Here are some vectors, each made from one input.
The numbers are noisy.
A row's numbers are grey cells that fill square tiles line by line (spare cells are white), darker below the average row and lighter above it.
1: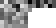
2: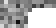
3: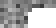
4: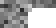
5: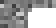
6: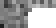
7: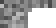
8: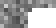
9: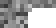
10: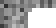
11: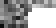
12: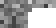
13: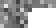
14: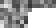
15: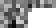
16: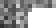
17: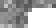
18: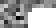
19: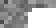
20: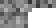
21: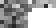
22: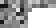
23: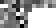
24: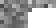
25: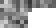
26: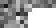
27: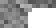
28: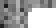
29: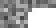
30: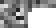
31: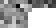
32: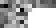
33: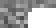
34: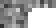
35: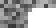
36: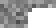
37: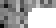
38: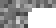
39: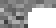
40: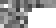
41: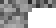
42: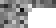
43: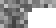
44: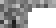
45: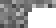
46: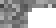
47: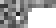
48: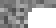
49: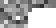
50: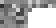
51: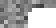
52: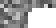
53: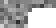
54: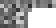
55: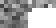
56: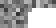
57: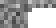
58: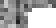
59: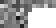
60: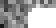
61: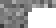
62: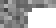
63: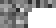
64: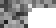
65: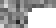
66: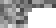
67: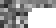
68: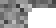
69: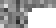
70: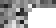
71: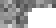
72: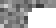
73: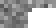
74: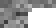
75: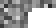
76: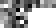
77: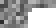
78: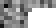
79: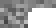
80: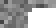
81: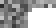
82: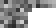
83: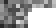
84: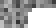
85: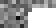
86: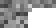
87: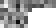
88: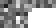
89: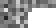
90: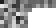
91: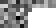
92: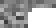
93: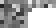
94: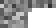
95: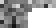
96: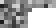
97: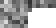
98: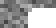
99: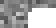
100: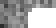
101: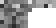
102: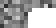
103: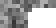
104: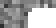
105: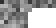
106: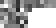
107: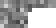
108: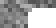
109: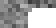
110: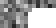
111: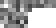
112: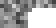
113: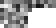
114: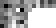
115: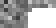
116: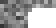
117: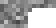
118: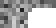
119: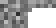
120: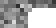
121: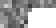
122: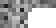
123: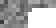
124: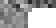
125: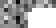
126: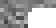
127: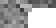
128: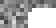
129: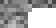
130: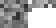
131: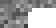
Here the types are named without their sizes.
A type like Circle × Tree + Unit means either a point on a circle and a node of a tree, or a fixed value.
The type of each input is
Label + Line.
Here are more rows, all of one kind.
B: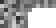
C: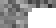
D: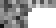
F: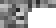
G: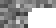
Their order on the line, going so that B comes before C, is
D, B, F, C, G.
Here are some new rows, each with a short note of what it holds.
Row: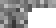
a label
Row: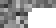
a point on a line
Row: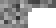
a point on a line
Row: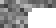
a point on a line
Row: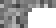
a point on a line
